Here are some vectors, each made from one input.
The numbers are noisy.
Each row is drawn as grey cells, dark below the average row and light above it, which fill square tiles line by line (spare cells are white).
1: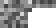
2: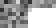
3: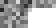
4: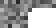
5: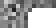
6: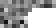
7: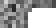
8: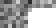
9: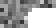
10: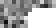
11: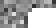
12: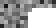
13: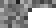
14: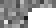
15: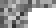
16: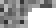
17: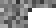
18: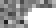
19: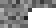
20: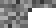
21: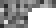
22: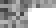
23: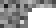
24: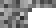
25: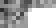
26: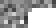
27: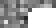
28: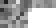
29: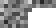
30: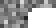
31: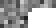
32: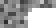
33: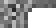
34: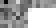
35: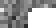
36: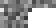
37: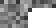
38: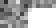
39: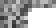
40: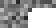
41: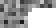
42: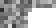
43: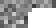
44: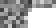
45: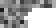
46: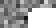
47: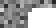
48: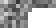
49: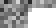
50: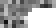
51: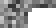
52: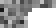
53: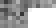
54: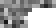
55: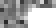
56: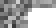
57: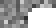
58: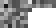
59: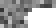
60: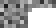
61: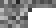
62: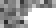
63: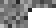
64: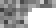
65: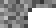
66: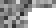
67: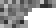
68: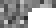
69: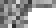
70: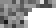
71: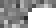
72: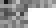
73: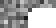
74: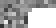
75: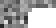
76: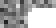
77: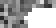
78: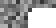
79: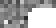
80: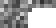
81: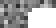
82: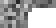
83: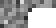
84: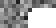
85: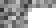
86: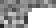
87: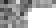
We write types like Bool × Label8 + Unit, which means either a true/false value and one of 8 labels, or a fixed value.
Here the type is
Bool × (Line5 + Line6).
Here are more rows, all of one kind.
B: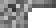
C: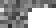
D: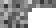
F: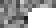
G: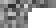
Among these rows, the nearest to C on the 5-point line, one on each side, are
D and F.
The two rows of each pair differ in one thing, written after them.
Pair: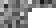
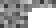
the true/false value
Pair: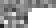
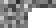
the true/false value
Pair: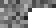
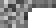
the place on the 5-point line
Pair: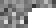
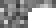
the place on the 5-point line
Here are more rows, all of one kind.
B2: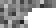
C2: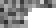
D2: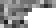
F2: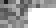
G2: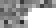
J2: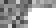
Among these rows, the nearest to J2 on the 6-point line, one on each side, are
B2 and C2.
